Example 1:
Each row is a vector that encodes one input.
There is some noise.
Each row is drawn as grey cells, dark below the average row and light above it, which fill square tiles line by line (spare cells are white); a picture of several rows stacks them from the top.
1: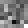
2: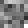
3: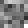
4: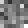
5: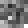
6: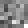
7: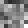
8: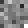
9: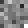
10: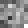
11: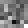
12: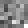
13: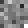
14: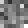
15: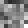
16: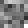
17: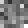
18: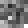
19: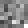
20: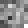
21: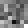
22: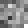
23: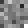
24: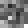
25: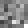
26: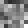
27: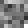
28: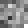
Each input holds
three true/false values.
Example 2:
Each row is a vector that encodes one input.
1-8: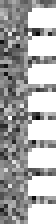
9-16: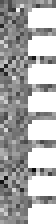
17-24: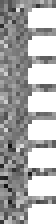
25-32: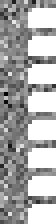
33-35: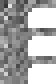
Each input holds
one of 5 labels.
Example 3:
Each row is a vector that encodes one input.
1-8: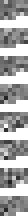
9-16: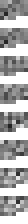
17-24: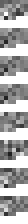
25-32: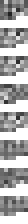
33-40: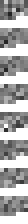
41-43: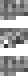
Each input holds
a node of a 9-node tree.
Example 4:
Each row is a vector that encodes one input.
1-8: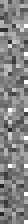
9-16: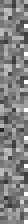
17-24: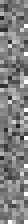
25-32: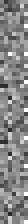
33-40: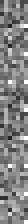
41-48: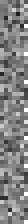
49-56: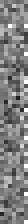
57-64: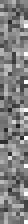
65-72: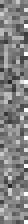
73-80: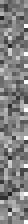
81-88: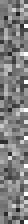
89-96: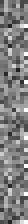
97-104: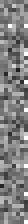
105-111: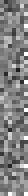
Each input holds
one of 12 labels.
